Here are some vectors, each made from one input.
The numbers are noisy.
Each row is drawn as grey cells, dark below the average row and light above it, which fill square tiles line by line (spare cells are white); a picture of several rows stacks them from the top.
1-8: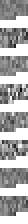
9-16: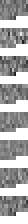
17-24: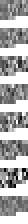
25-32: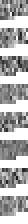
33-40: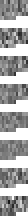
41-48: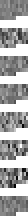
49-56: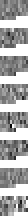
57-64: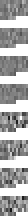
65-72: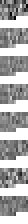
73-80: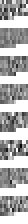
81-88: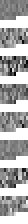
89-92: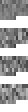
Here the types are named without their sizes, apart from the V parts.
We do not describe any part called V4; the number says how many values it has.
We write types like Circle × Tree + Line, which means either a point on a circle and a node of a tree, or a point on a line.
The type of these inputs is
Bool × Line + V4.
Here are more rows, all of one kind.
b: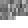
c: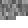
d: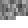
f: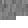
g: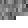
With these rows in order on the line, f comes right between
c and g.
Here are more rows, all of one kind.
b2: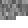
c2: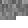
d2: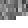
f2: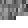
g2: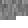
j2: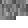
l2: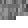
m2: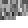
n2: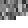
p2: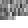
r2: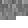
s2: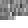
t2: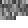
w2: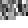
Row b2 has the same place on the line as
r2, s2 and t2.
